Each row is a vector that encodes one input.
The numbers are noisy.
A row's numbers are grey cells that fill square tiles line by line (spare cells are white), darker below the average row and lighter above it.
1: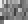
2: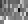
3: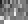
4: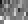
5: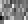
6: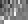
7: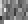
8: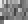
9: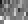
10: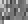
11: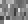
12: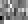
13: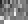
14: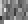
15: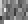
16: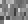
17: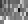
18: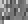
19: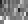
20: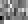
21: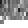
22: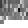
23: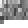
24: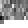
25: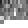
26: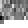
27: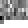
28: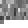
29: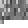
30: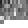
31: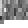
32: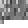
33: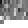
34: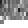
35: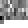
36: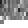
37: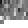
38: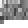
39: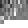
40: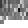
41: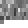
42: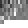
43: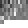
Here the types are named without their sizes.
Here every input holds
either a label, or a point on a line.
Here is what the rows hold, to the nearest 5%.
About 55% of them hold a label. The rest hold a point on a line.
